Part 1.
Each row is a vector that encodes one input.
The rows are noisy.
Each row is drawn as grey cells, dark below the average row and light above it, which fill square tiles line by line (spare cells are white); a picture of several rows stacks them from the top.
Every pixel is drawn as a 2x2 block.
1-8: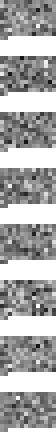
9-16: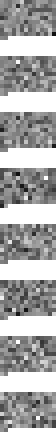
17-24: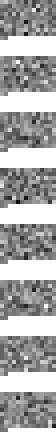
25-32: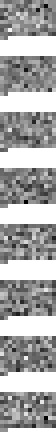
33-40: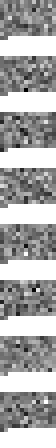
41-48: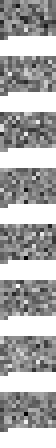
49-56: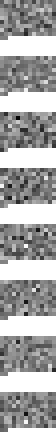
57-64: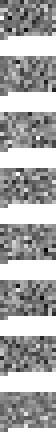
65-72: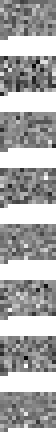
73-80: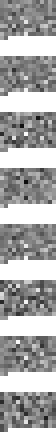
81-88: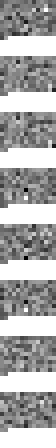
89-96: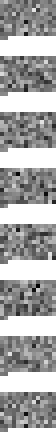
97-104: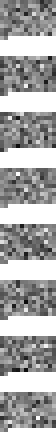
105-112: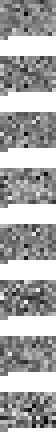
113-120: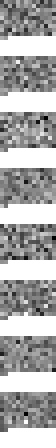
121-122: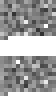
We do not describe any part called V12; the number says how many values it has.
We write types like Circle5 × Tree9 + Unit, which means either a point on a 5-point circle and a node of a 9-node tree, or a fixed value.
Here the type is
(Line6 + V12) × Line9.
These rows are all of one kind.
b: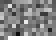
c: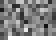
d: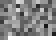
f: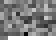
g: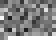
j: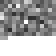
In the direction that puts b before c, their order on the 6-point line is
g, b, f, j, c, d.
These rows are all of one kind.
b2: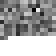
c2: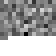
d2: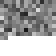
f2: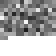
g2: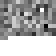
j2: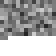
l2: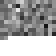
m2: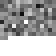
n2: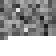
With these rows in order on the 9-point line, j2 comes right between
c2 and d2.
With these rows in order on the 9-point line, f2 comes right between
d2 and m2.
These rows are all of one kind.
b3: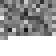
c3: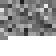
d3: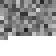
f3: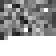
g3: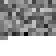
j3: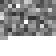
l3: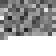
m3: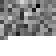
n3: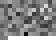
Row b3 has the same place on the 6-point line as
g3, j3 and m3.
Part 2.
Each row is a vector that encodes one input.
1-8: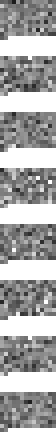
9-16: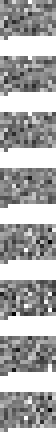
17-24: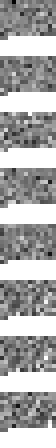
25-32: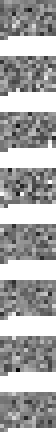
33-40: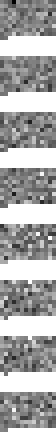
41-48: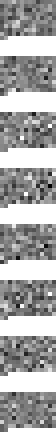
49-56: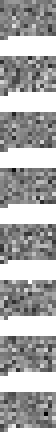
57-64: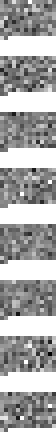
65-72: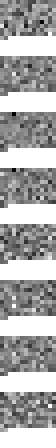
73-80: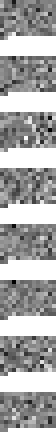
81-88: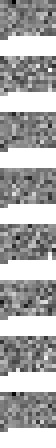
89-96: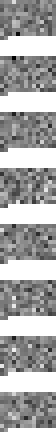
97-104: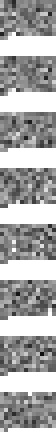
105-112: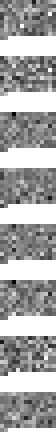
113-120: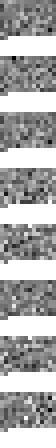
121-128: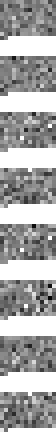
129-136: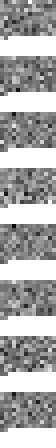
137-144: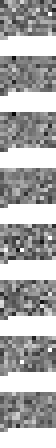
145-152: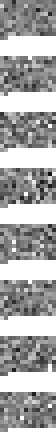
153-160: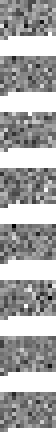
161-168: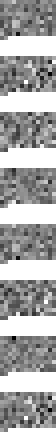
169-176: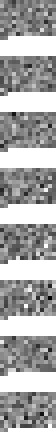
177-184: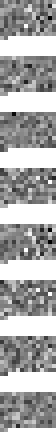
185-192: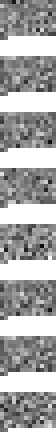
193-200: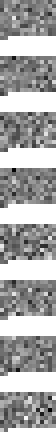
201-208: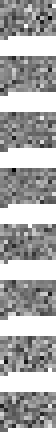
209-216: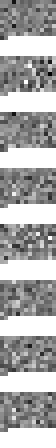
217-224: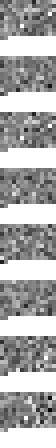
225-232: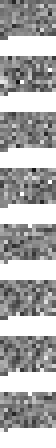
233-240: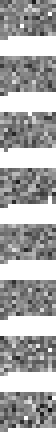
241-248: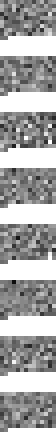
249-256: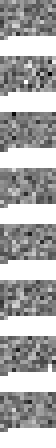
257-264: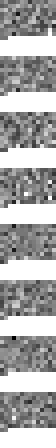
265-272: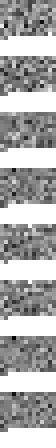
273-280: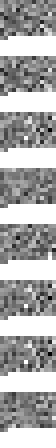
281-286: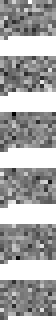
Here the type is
Bool × Circle9 + Label10.
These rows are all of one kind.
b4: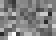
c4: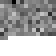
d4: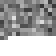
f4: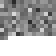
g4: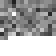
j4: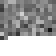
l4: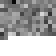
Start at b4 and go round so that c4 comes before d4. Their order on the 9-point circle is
b4, l4, c4, d4, j4, g4, f4.
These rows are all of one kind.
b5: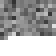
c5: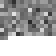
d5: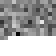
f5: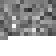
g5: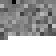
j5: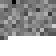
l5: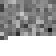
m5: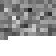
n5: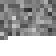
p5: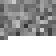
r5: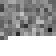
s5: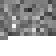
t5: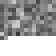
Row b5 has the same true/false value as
c5, g5 and j5.
